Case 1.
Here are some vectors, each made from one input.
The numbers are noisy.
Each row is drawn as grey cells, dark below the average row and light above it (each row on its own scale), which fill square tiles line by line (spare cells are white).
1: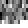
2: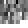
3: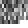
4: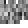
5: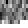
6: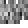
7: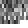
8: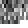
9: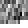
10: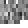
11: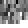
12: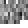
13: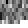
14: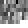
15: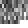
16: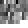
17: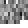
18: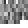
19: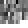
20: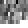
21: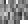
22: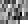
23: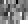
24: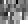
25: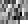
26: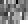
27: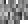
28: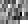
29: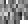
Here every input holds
a point on a 5-point circle.
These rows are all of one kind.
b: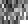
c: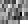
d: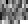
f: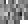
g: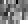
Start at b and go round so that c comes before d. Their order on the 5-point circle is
b, f, c, d, g.
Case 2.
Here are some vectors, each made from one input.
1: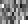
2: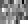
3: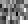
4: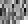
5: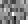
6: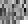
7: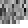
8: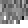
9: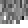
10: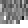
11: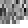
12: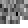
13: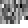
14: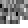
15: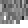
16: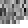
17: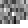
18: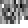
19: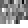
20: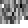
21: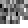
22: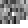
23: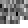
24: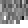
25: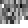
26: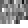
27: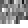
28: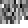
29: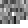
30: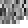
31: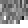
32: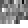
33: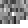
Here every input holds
one of 6 labels.
